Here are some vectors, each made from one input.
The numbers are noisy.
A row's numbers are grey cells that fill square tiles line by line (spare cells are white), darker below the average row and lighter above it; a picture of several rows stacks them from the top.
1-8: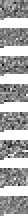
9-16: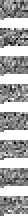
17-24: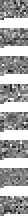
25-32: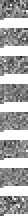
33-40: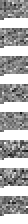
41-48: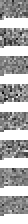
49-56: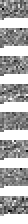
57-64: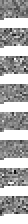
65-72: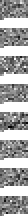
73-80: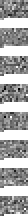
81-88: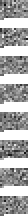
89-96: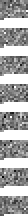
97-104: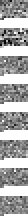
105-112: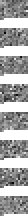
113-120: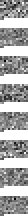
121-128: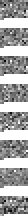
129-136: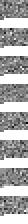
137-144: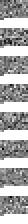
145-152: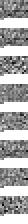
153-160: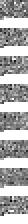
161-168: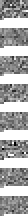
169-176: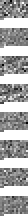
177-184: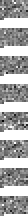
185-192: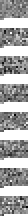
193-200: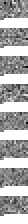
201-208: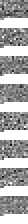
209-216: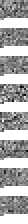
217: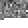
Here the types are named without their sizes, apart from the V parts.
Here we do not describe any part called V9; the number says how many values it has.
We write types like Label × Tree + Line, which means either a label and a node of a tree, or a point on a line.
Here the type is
(Label + Line) × List(V9).
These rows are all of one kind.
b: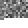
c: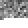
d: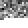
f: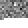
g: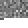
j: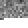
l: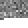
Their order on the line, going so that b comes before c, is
b, g, j, d, l, c, f.
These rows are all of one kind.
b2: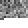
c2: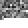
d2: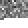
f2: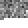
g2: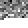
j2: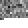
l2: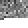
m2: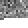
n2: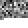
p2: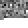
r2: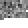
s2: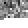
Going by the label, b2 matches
d2, j2, l2 and m2.
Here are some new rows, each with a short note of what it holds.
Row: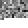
a point on a line, together with a list of two items
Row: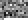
a label, together with the empty list
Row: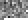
a label, together with a list of one item
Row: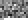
a point on a line, together with the empty list
